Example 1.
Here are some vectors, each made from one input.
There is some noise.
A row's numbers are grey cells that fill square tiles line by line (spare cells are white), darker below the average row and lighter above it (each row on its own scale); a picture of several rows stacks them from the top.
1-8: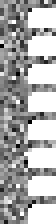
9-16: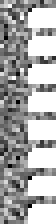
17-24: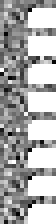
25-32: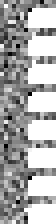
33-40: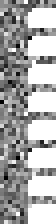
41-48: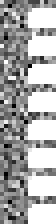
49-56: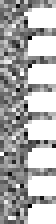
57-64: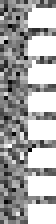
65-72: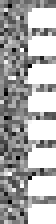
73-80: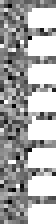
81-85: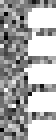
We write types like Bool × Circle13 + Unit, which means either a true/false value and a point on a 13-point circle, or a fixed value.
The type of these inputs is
List2(Line8).
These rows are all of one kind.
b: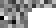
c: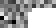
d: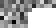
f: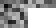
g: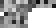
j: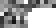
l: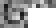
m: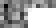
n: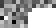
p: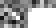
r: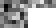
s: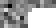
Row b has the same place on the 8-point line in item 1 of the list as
c and j.
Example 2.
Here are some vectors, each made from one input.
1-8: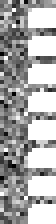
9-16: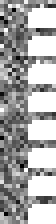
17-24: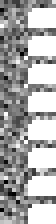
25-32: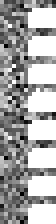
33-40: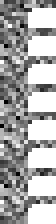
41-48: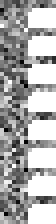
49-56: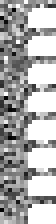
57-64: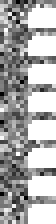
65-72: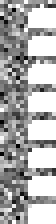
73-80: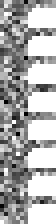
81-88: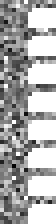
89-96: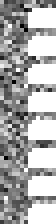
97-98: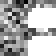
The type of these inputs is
Line8 + Tree11.
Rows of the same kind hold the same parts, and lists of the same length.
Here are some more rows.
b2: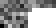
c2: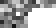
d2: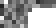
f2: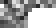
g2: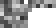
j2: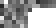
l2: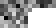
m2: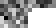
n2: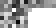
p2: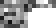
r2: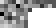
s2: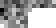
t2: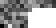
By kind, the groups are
b2, d2, j2, l2, m2, n2, r2, s2, t2
c2, f2, g2, p2

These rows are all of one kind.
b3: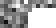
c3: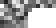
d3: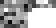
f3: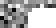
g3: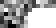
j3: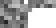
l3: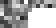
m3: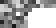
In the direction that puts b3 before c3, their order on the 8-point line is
f3, b3, j3, l3, c3, m3, g3, d3.
